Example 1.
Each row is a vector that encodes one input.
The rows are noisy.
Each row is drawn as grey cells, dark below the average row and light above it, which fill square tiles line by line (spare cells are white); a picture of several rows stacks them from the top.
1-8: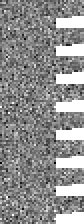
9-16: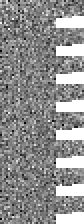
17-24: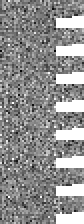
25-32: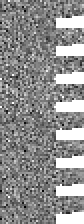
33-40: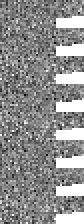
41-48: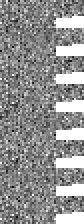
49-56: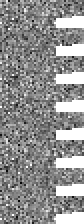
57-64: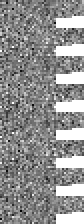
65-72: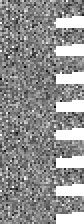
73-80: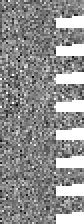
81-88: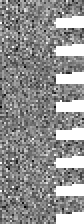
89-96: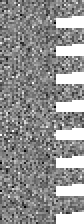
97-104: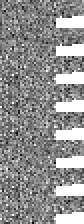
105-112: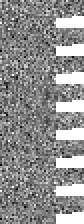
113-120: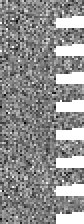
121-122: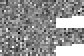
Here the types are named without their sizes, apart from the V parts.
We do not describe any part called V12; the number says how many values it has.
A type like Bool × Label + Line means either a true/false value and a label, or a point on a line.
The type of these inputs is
Bool × V12 + Line.
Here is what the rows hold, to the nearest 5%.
About 40% of them hold a point on a line. The rest hold a true/false value and a value of V12.
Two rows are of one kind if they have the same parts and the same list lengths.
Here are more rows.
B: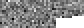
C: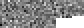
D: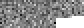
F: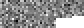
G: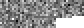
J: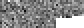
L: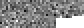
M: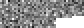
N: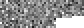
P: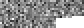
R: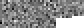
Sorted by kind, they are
B, C, D, J, L, R
F, G, M, N, P

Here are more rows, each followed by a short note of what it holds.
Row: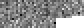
a true/false value and a value of V12
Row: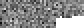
a true/false value and a value of V12
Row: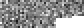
a point on a line
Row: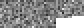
a true/false value and a value of V12
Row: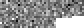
a point on a line
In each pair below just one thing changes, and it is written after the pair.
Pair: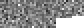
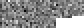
the true/false value
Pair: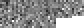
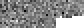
the true/false value
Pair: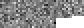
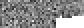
the true/false value
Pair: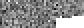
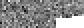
the value of V12
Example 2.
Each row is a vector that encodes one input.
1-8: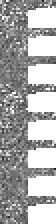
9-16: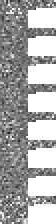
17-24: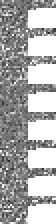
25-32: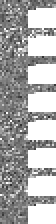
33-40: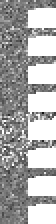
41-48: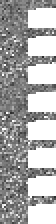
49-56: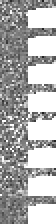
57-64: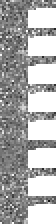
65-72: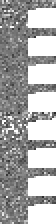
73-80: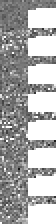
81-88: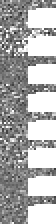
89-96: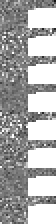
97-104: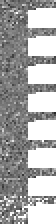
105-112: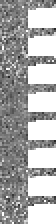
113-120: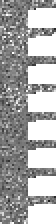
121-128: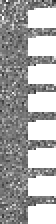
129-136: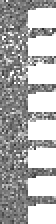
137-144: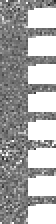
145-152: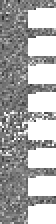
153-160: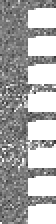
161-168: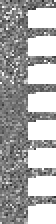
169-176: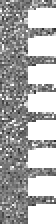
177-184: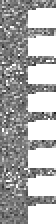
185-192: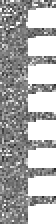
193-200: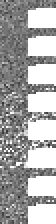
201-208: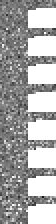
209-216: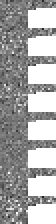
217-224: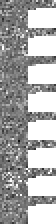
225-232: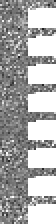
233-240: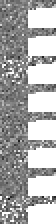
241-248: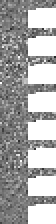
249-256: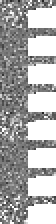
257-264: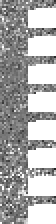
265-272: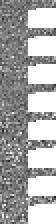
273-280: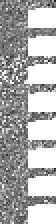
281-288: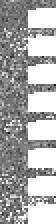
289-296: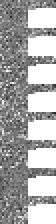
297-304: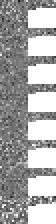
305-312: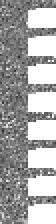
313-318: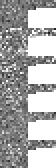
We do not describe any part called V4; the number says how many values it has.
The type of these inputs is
(Bool × Bool × Bool × Bool + V4) × (Tree14 + Unit).
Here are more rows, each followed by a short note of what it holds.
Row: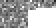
a node of a 14-node tree and a value of V4
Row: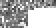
a node of a 14-node tree and a value of V4
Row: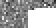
a node of a 14-node tree and four true/false values
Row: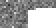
four true/false values
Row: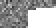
a value of V4
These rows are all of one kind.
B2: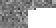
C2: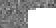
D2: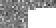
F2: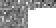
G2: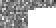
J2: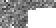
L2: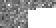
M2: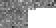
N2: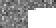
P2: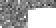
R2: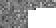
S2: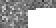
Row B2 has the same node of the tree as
D2 and L2.
